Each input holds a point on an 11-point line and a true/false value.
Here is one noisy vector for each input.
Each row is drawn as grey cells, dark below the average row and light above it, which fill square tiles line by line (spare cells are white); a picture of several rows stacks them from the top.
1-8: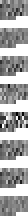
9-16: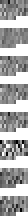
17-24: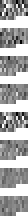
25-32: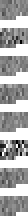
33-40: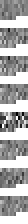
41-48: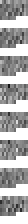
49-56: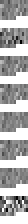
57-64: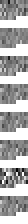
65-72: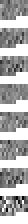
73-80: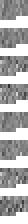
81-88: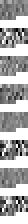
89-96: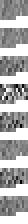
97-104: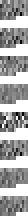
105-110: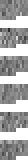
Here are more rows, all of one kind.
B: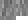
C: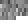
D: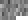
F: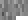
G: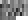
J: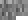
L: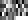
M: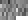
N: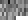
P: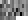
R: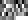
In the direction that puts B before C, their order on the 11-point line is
P, G, L, J, F, B, R, D, C, M, N.
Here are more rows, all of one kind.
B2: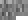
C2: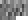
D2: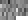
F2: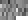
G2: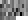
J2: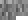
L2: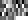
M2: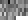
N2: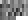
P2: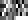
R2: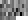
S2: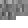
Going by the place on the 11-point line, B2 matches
J2, L2 and S2.
